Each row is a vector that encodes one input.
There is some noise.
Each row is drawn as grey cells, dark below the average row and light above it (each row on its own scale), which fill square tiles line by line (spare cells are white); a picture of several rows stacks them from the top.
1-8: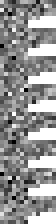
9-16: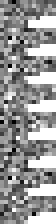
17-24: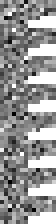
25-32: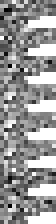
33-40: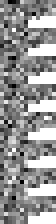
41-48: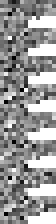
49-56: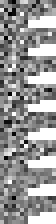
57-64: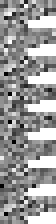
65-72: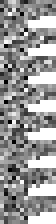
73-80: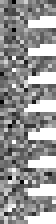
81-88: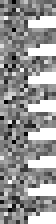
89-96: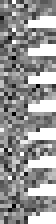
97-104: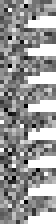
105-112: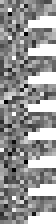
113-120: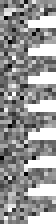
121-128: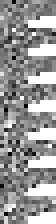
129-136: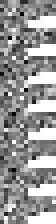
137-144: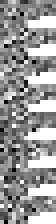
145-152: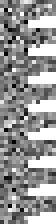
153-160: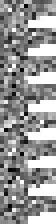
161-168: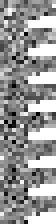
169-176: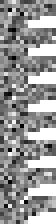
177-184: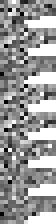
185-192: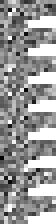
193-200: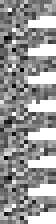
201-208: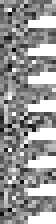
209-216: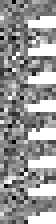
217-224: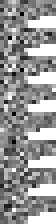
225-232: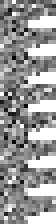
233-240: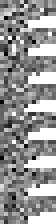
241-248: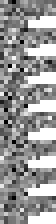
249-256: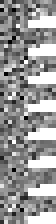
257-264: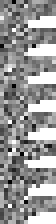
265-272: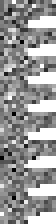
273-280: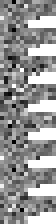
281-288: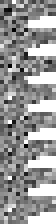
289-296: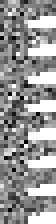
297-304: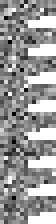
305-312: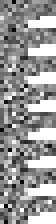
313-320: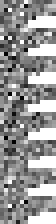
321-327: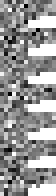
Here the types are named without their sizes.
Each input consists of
a list of points on a line.
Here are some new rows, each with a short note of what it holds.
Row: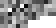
a list of two items
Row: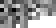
the empty list
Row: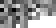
the empty list
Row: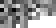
the empty list
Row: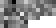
a list of two items
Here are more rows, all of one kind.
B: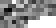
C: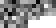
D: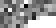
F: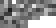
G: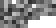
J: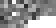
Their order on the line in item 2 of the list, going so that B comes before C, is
G, F, J, D, B, C.
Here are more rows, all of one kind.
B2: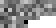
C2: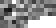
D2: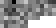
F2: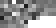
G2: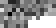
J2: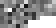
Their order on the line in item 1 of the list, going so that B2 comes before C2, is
D2, G2, B2, J2, F2, C2.
